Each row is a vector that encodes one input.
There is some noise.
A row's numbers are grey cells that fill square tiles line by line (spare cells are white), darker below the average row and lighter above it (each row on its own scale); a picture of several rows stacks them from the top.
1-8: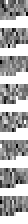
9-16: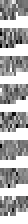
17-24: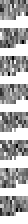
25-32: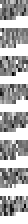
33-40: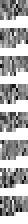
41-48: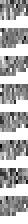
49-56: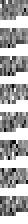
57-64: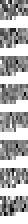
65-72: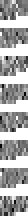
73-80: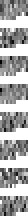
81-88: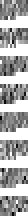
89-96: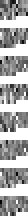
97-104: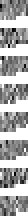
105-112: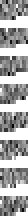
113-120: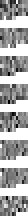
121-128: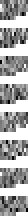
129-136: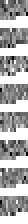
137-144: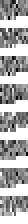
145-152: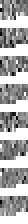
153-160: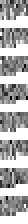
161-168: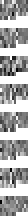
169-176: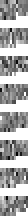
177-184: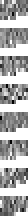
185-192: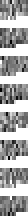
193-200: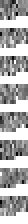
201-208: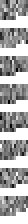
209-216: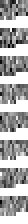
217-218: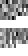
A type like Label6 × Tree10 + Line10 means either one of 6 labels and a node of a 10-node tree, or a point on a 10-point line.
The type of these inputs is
Bool × Bool × Bool × Bool × Line4.
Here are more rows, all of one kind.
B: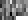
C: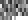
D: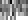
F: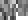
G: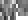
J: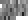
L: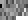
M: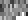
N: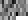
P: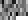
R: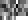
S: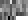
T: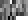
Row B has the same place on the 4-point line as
C, F and M.
